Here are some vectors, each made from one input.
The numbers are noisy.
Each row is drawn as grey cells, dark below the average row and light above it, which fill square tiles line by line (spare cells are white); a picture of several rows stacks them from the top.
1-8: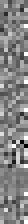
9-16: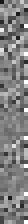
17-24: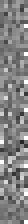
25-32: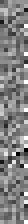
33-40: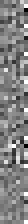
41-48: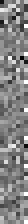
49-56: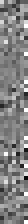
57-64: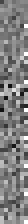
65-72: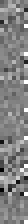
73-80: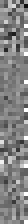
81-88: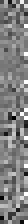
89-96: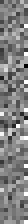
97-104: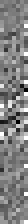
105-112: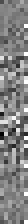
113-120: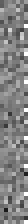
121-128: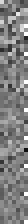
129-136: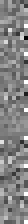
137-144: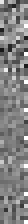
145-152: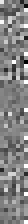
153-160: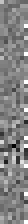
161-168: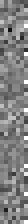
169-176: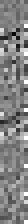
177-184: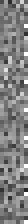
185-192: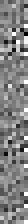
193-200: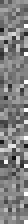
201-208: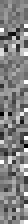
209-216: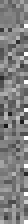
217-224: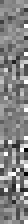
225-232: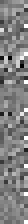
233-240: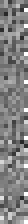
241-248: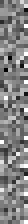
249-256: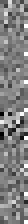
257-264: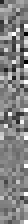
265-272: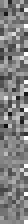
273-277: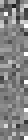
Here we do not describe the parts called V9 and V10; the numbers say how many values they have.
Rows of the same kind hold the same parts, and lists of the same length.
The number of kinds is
2.
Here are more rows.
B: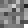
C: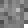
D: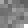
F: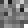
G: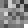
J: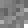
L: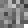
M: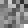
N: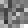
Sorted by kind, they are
B, F, G, J
C, D, L, M, N

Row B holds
one of 7 labels, a true/false value and a value of V9.
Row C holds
a point on a 6-point line and a value of V10.
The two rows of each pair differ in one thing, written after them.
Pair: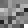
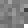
the value of V10
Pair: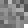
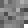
the value of V10
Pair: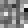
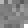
the value of V10
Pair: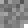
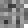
the place on the 6-point line
